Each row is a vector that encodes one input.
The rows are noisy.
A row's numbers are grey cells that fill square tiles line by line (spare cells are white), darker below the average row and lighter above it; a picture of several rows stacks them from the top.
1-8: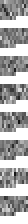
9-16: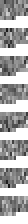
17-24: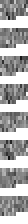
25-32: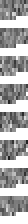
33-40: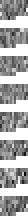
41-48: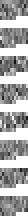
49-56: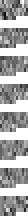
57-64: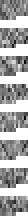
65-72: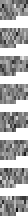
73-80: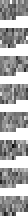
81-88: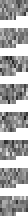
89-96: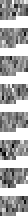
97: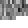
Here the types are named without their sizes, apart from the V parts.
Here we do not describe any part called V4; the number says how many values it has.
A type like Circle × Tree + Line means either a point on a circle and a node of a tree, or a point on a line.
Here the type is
Bool × V4 + List(Line).
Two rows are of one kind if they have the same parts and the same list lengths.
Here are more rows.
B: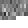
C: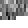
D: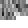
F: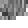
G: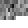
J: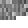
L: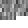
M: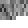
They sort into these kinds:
B
C, F, M
D
G, J, L

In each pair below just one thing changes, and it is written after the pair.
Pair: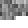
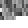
the place on the line in item 1 of the list
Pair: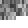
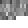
the place on the line in item 1 of the list
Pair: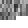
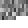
the place on the line in item 2 of the list
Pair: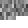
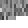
the place on the line in item 1 of the list
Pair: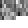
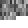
the place on the line in item 2 of the list
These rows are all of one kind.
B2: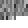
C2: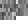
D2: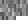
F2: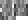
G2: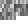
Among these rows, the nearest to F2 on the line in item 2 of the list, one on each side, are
C2 and D2.
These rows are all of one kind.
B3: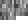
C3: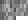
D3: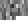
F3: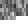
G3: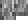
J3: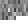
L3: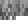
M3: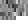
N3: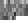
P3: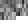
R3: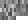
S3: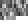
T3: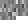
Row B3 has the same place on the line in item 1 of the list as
C3, G3 and S3.
